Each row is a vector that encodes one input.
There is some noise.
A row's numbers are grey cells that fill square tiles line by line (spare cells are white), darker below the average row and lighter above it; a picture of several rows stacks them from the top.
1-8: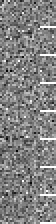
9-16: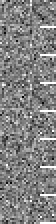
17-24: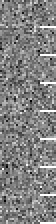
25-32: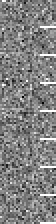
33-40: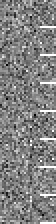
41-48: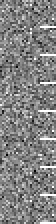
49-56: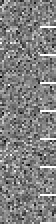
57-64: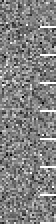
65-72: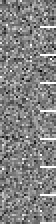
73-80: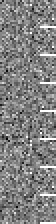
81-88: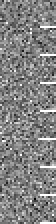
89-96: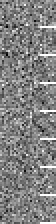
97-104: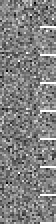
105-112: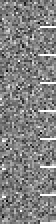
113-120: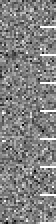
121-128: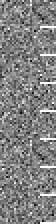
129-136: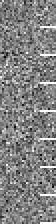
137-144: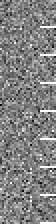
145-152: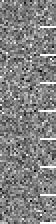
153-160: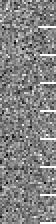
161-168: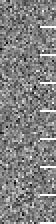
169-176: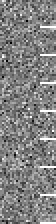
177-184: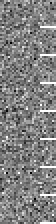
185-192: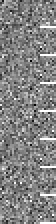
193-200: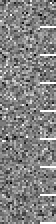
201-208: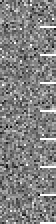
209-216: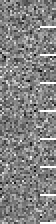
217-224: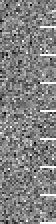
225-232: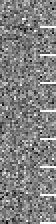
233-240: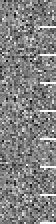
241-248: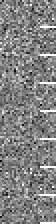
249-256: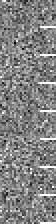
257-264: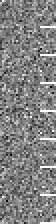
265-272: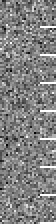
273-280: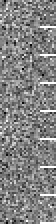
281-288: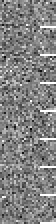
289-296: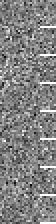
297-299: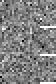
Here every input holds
a point on a 19-point line, together with a list of up to two points on a 17-point line.
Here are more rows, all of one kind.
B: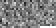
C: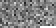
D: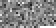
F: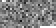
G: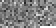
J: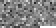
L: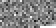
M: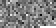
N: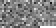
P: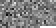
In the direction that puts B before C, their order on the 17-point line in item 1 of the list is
F, M, B, P, C, G, D, N, J, L.
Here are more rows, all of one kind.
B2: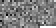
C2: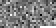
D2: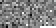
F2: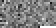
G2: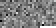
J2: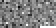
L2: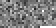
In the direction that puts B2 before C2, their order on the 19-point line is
D2, J2, F2, B2, G2, L2, C2.
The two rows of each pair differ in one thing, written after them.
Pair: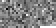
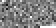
the place on the 17-point line in item 1 of the list
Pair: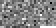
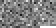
the place on the 17-point line in item 1 of the list
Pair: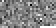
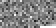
the place on the 19-point line
